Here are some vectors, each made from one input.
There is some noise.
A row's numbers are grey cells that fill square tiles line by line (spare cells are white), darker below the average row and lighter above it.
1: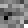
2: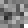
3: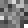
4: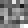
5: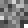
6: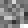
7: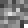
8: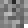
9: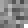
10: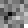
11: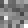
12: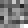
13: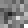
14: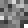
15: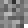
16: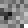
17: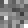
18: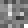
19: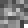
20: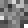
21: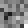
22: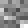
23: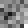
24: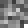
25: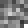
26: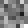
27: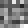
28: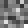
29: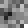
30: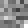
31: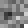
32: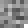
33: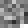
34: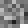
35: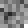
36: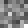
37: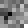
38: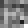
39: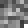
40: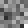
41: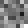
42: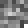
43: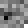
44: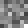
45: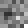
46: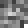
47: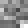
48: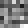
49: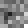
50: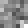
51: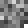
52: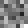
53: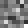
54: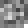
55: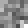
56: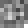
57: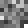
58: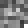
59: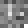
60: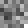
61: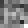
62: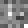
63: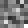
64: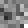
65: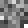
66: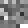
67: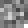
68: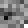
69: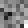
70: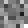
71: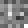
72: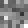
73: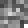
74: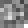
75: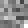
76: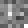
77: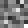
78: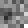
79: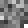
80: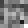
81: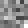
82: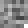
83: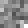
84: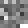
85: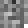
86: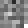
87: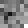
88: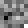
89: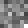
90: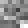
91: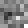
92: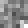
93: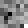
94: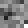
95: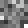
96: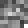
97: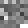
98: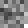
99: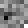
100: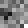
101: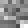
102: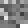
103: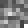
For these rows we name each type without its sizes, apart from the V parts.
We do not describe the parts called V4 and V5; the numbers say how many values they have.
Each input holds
either a fixed value, or a point on each of two lines, a value of V4 and a value of V5, or four true/false values.
